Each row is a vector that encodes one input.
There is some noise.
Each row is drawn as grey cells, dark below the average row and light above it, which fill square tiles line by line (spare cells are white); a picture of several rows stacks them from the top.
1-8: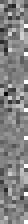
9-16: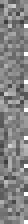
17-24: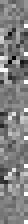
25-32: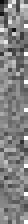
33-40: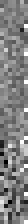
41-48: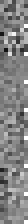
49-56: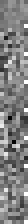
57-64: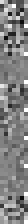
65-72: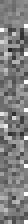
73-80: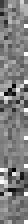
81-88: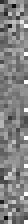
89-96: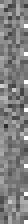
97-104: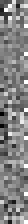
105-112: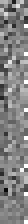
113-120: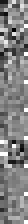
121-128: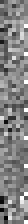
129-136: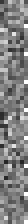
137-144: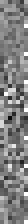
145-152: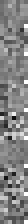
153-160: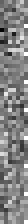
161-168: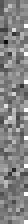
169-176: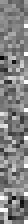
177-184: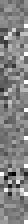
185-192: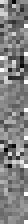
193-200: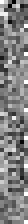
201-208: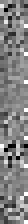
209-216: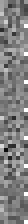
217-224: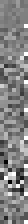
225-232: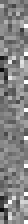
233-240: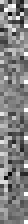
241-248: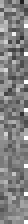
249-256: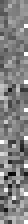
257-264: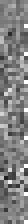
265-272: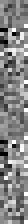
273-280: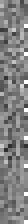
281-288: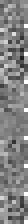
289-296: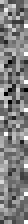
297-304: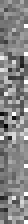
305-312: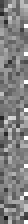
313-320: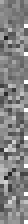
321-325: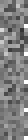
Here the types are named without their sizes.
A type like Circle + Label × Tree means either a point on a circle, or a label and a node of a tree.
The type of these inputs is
List(Line) × (Tree + Unit).
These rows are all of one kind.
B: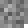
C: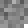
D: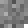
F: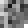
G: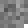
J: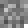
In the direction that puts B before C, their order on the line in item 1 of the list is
J, B, D, F, G, C.
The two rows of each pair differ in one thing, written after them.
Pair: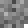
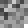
the node of the tree
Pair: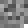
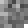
the place on the line in item 1 of the list
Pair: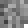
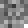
the place on the line in item 1 of the list
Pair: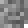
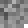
the place on the line in item 1 of the list
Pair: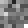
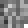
the node of the tree
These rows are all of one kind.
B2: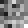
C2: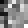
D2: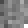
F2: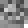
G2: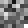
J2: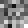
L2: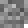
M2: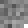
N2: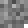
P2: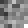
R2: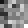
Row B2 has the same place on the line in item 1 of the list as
D2, L2, M2 and P2.
